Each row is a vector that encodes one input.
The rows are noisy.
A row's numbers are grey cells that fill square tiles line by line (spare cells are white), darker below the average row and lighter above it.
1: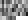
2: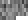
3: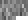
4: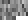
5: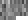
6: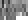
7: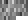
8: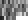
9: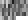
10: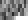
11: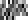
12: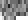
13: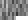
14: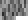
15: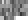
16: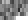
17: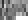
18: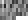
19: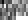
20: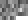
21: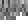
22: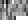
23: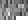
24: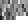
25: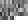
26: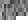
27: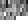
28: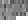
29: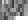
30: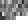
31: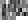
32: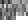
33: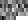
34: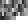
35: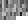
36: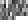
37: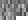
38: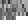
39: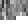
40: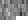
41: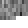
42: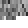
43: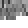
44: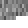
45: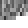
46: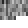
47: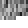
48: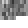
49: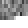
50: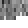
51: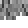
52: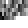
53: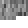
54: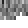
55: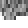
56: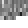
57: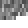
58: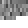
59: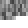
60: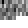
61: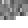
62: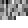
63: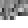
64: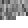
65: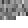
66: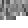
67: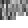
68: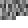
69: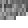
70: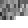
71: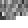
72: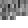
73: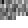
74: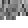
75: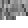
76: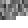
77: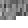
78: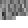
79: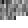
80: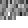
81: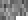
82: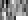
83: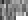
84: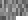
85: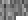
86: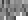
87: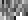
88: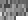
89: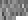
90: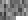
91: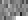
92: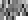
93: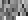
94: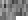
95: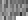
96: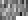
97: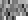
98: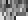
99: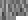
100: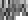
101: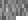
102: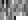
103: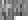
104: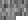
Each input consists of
either three true/false values, or a list of up to three points on a 4-point line.
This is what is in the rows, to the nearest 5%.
About 35% of them hold three true/false values. The rest are lists of up to three points on a 4-point line: about 5% of all rows are empty, 15% hold one, 20% two and 25% three.
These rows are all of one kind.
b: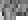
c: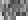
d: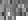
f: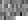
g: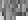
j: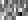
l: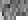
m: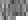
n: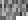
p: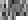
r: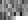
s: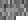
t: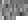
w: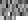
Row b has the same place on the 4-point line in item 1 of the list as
f, g, m and p.
